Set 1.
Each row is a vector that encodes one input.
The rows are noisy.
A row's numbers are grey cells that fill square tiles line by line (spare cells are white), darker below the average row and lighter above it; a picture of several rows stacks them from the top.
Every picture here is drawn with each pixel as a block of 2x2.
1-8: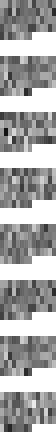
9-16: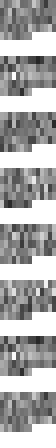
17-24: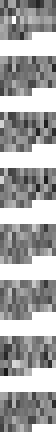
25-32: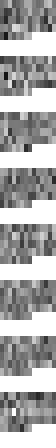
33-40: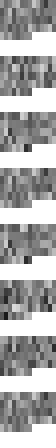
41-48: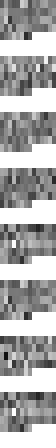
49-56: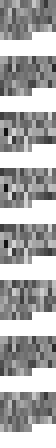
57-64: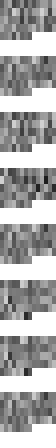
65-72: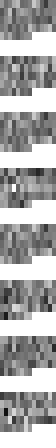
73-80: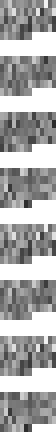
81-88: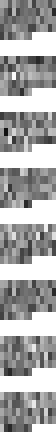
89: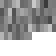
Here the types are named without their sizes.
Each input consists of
a label.
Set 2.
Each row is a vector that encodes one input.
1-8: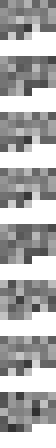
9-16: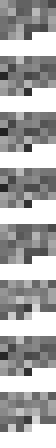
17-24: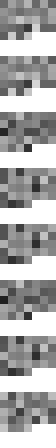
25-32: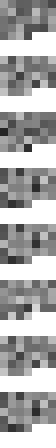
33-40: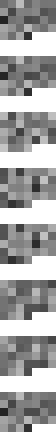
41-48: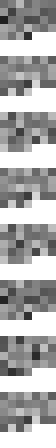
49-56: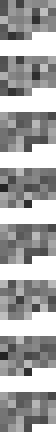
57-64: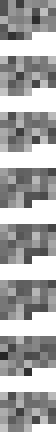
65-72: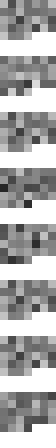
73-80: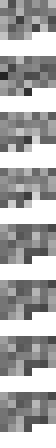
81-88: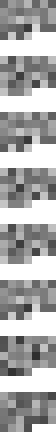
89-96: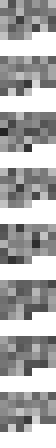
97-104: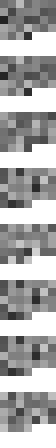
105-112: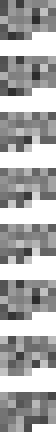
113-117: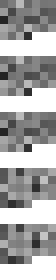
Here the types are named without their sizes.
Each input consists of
a label.
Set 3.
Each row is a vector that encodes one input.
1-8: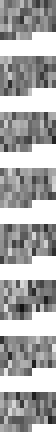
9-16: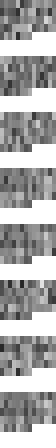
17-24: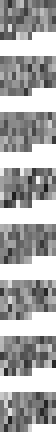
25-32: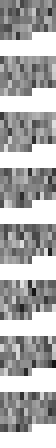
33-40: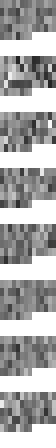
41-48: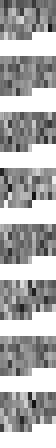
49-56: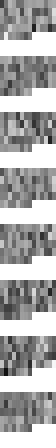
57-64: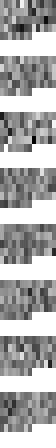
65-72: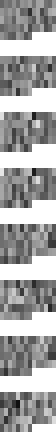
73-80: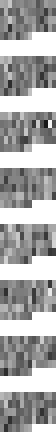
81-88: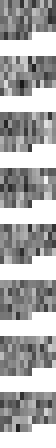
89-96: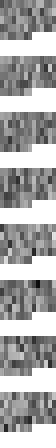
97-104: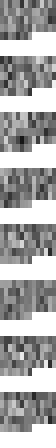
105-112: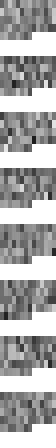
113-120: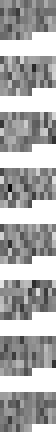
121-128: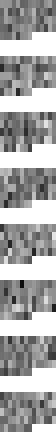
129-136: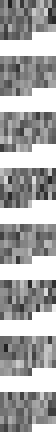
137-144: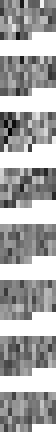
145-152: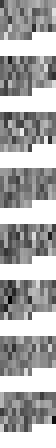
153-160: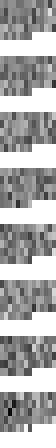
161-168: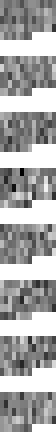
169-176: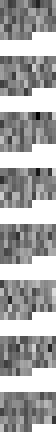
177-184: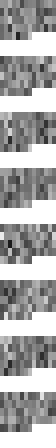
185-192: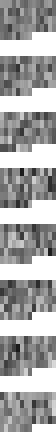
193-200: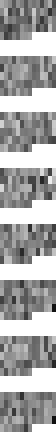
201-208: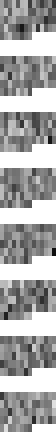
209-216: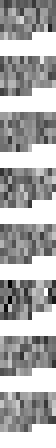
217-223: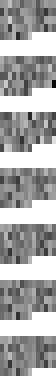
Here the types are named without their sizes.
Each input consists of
a label.
